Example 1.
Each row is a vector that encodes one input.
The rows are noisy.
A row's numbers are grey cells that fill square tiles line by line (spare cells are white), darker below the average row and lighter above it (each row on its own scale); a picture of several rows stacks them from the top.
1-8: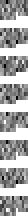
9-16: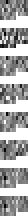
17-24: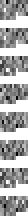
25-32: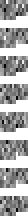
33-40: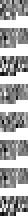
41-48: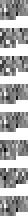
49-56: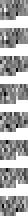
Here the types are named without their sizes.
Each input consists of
either a fixed value, or three true/false values.
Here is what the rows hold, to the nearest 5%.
About 5% of them hold a fixed value. The rest hold three true/false values.
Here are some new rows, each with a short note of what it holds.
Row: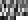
a fixed value
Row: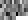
three true/false values
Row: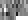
three true/false values
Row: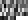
a fixed value
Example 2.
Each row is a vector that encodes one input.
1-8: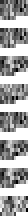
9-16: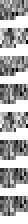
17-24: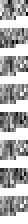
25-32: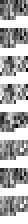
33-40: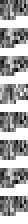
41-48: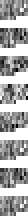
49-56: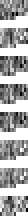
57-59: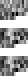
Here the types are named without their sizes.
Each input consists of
a point on a line.
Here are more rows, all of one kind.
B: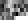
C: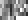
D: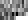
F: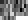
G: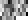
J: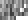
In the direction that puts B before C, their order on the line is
F, B, D, J, C, G.
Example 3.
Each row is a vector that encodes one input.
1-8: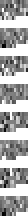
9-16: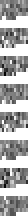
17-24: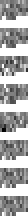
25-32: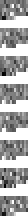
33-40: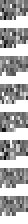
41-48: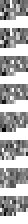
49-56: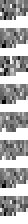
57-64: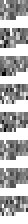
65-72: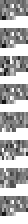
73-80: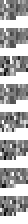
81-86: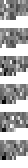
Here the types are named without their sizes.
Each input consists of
three true/false values.
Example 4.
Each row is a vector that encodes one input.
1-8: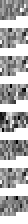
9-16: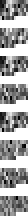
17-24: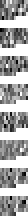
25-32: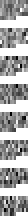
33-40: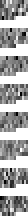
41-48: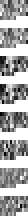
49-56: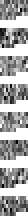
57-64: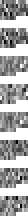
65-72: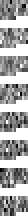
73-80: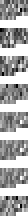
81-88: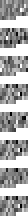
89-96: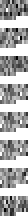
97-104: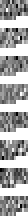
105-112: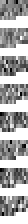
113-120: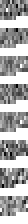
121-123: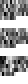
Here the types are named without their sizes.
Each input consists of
a point on a circle.
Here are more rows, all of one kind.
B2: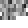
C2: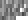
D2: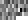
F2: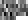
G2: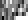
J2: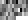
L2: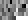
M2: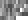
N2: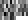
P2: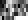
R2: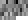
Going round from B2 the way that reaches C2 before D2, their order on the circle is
B2, M2, C2, G2, P2, R2, J2, D2, F2, N2, L2.
